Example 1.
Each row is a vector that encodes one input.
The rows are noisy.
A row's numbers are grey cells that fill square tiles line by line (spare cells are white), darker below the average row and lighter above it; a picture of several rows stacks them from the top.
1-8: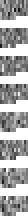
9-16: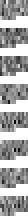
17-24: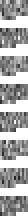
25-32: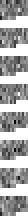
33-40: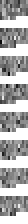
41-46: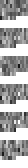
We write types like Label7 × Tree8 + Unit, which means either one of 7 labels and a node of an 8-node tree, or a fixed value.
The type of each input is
Bool × Line7.
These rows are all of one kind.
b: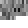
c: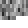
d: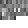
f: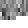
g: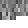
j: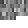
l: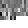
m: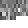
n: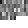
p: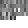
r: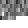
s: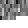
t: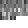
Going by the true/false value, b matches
c and f.
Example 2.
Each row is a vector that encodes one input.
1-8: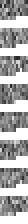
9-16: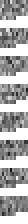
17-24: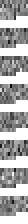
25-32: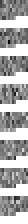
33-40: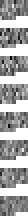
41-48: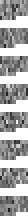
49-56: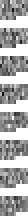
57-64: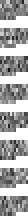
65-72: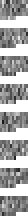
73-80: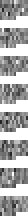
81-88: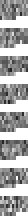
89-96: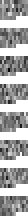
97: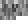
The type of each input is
Bool × Line7 × Line8.
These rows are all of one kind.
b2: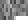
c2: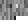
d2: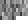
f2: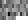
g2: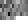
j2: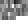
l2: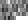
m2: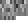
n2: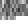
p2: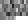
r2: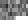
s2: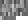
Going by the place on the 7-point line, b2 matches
f2, j2 and r2.
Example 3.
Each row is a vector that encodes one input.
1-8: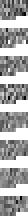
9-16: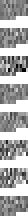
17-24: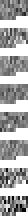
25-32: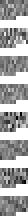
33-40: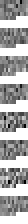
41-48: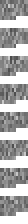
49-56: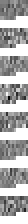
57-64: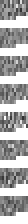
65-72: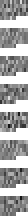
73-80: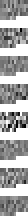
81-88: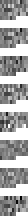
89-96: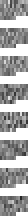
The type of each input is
Circle10 + Line13.
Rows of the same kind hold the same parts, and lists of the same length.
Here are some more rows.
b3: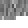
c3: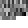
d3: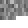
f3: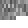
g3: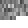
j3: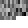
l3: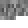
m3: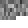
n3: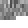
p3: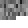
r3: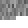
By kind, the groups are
b3, c3, d3, j3, l3, r3
f3, g3, m3, n3, p3

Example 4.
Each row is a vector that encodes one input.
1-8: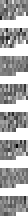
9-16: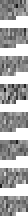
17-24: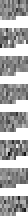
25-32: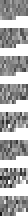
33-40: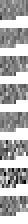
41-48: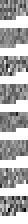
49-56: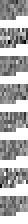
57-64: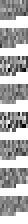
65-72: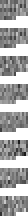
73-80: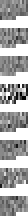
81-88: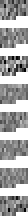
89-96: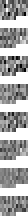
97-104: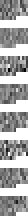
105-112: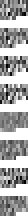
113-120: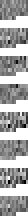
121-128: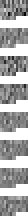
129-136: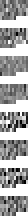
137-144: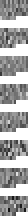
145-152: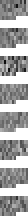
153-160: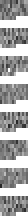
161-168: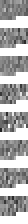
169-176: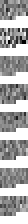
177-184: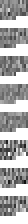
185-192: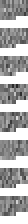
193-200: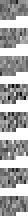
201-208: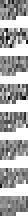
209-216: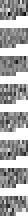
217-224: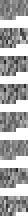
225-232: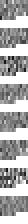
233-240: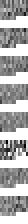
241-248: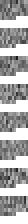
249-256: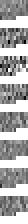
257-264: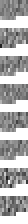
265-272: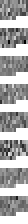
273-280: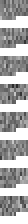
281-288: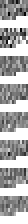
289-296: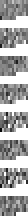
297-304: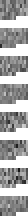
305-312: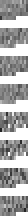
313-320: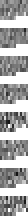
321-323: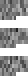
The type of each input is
Circle10 + Line19.
